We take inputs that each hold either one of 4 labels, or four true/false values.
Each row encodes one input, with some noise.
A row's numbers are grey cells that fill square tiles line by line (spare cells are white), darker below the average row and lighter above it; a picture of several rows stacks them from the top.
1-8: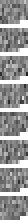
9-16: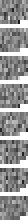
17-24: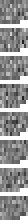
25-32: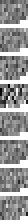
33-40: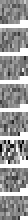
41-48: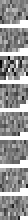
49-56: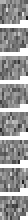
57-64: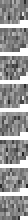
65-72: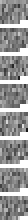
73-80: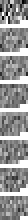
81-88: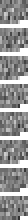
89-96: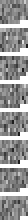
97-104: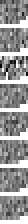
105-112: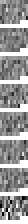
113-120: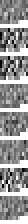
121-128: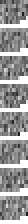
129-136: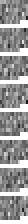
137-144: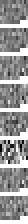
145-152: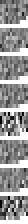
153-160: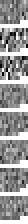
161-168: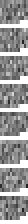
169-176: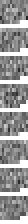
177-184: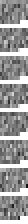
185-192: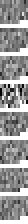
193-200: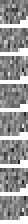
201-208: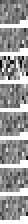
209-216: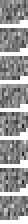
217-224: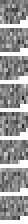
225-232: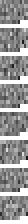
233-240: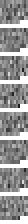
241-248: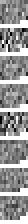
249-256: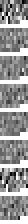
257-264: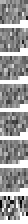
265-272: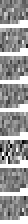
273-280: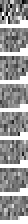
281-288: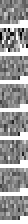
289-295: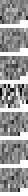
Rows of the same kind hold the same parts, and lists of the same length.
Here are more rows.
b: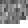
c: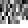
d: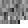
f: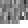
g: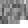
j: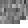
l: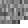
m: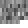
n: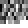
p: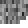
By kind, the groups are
b, d, f, g, j, l, m, p
c, n

